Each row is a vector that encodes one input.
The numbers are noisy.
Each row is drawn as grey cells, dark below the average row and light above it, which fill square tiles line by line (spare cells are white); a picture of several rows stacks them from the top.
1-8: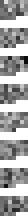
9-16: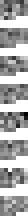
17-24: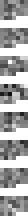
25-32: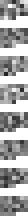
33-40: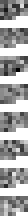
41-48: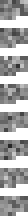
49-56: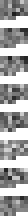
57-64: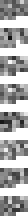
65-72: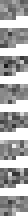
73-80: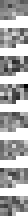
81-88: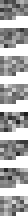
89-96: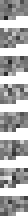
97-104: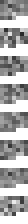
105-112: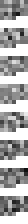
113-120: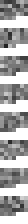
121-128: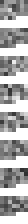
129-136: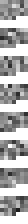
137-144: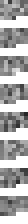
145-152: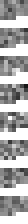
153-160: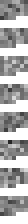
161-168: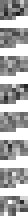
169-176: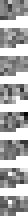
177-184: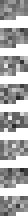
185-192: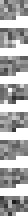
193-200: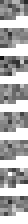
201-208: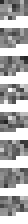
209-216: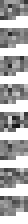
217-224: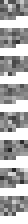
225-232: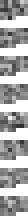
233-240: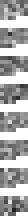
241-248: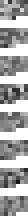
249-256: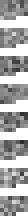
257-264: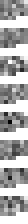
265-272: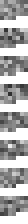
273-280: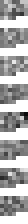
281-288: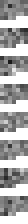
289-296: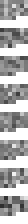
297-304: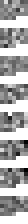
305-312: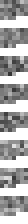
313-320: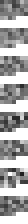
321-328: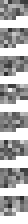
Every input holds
a point on a 16-point line, together with a list of up to two points on a 5-point line.
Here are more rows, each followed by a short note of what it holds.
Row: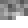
a point on a 16-point line, together with a list of one item
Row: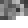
a point on a 16-point line, together with a list of two items
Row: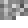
a point on a 16-point line, together with the empty list
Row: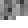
a point on a 16-point line, together with a list of two items
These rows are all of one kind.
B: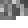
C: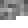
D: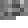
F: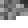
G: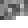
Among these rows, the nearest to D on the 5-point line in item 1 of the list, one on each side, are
C and F.
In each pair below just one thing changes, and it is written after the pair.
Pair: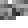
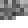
the place on the 16-point line
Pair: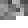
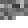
the place on the 16-point line
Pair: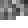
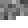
the place on the 5-point line in item 1 of the list
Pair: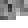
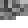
the place on the 16-point line
